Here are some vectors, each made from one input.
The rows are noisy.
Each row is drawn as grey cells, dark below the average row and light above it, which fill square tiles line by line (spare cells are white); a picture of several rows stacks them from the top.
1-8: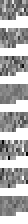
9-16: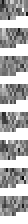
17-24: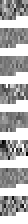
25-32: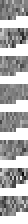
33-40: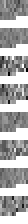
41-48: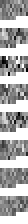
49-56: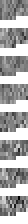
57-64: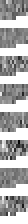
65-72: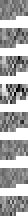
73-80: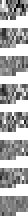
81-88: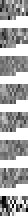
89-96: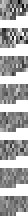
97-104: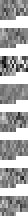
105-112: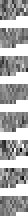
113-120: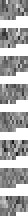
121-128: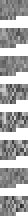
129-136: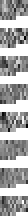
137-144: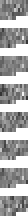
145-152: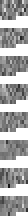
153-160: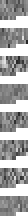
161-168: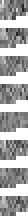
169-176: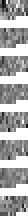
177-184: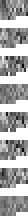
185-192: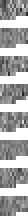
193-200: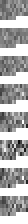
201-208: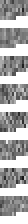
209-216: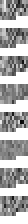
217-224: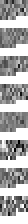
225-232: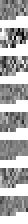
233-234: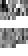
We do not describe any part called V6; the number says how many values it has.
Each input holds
either one of 10 labels, or four true/false values and a value of V6.
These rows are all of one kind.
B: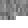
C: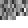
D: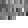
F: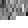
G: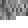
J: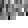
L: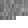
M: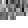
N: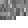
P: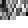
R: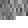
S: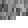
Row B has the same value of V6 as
C, G, J and M.
